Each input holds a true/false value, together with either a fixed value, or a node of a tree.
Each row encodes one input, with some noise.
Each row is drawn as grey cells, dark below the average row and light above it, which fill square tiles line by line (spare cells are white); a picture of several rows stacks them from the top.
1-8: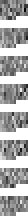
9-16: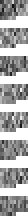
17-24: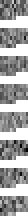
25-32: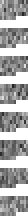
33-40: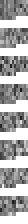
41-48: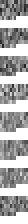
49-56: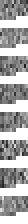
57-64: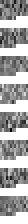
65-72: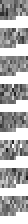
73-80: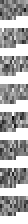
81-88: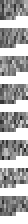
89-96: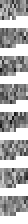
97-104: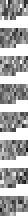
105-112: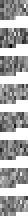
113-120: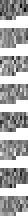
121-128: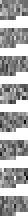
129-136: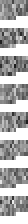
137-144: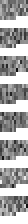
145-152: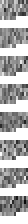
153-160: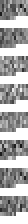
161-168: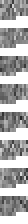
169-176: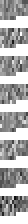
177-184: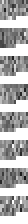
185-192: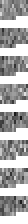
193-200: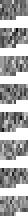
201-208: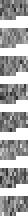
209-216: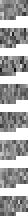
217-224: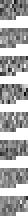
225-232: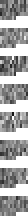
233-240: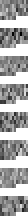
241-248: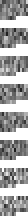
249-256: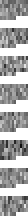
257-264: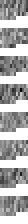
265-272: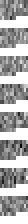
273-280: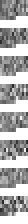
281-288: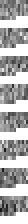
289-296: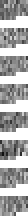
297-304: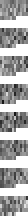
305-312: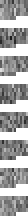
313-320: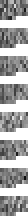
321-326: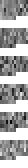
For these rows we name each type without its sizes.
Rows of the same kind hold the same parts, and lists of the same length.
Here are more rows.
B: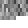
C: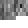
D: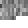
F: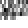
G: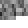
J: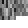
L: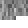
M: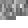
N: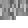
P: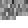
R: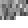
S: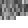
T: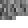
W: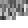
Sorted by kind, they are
B, C, D, J, L, M, N, P, R, S, T, W
F, G

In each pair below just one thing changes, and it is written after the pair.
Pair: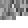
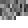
the true/false value
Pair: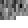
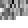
the true/false value
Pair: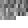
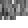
the true/false value
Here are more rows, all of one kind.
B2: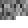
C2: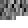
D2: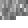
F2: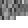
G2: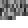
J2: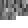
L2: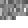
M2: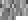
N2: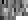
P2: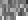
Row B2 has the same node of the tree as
C2, J2 and P2.
